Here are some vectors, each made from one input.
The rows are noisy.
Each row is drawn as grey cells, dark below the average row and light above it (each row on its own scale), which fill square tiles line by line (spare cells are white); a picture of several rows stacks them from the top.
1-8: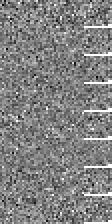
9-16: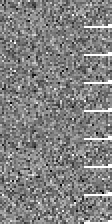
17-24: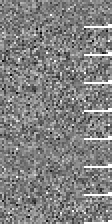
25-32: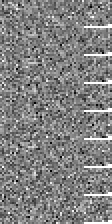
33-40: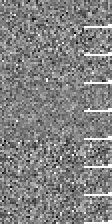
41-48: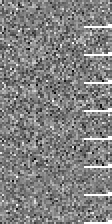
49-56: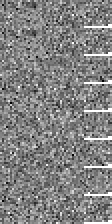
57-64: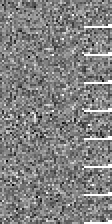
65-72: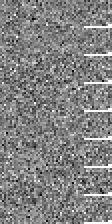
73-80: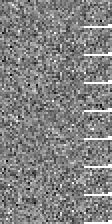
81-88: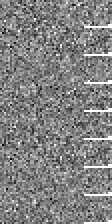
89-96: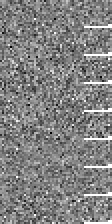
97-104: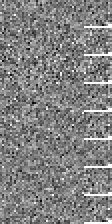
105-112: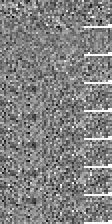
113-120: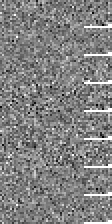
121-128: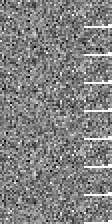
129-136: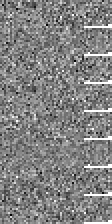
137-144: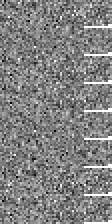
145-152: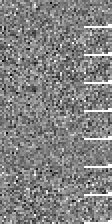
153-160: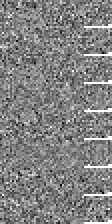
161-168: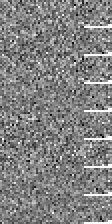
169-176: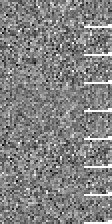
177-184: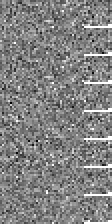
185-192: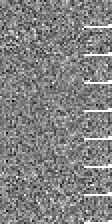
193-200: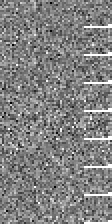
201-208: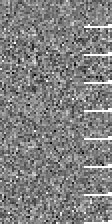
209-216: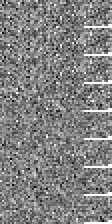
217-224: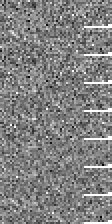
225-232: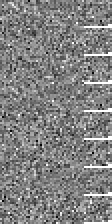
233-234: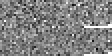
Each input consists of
either a point on a 12-point line, or a node of an 8-node tree and a node of a 12-node tree, or a node of a 9-node tree.
